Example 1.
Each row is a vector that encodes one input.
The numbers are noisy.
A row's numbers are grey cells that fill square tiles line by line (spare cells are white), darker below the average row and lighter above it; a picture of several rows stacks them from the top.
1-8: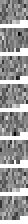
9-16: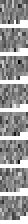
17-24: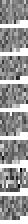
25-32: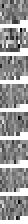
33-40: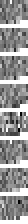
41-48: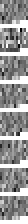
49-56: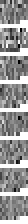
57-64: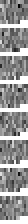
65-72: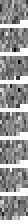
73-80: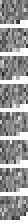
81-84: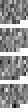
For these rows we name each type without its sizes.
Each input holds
a list of points on a line.
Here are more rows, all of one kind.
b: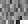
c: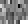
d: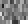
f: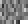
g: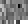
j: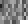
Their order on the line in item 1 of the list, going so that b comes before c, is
d, j, f, b, g, c.
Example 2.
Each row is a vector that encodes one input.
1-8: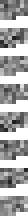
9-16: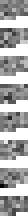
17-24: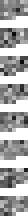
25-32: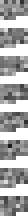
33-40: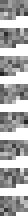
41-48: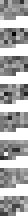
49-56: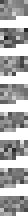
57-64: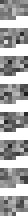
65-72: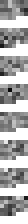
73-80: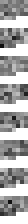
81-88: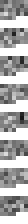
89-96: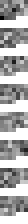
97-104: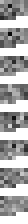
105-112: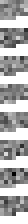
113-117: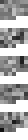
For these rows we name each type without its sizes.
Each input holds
a label and a node of a tree.
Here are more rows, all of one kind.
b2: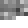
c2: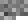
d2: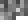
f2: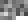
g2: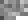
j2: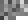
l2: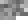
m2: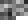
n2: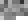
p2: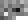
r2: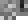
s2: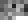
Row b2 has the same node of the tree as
g2, j2 and l2.
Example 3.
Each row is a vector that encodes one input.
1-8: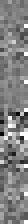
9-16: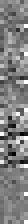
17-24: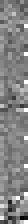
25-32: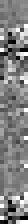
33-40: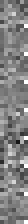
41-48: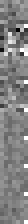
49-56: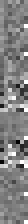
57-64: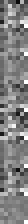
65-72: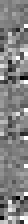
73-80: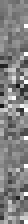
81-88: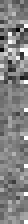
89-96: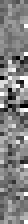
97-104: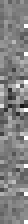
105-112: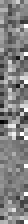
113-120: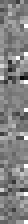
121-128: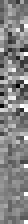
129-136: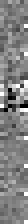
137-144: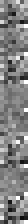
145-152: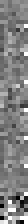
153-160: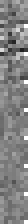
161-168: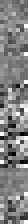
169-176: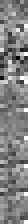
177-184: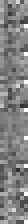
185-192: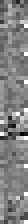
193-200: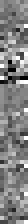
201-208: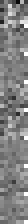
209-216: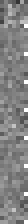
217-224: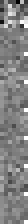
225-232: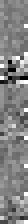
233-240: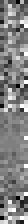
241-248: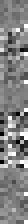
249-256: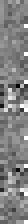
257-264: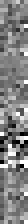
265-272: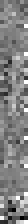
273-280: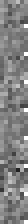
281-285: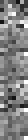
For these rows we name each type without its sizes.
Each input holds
either a fixed value, or a node of a tree and a true/false value.
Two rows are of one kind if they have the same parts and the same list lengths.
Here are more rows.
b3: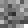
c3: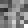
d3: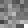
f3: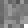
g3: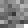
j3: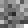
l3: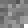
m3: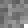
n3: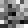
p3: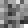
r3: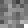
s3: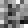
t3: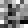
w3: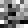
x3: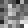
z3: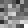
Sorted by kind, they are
b3, d3, f3, g3, j3, l3, m3, n3, p3, r3, s3, t3, w3, x3, z3
c3

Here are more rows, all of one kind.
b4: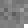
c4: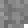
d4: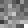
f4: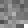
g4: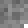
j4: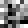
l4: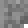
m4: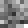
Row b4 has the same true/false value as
g4 and m4.
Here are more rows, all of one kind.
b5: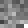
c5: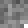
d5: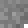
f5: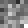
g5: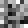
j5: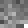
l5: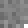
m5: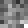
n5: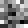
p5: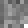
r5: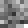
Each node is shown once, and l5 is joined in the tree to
d5 and p5.
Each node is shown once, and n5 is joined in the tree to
b5, d5, j5 and r5.
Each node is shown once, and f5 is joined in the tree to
r5.
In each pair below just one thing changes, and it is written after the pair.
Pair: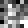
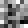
the true/false value
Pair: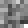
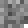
the node of the tree
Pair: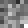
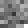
the node of the tree
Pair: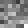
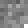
the true/false value
